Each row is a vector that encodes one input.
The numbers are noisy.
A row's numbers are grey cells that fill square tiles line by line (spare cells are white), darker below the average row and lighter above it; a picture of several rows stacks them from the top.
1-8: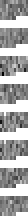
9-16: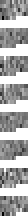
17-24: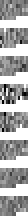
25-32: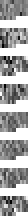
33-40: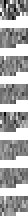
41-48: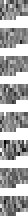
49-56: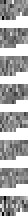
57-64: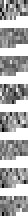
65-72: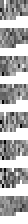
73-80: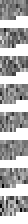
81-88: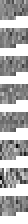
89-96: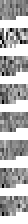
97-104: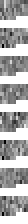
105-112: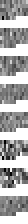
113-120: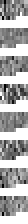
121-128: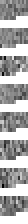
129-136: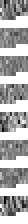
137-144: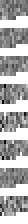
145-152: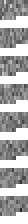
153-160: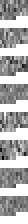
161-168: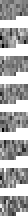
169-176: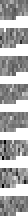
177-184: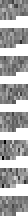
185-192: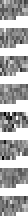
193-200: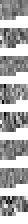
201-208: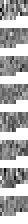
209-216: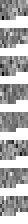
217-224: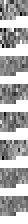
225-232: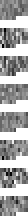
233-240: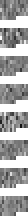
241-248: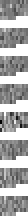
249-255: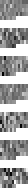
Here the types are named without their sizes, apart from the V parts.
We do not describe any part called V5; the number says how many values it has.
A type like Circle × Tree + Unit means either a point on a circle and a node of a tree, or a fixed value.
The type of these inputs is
List((Bool × V5 + Unit) × Line).
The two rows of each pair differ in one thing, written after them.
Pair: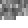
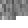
the value of V5 in item 2 of the list
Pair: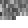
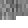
the place on the line in item 2 of the list
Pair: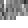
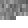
the value of V5 in item 2 of the list
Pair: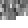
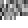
the value of V5 in item 1 of the list
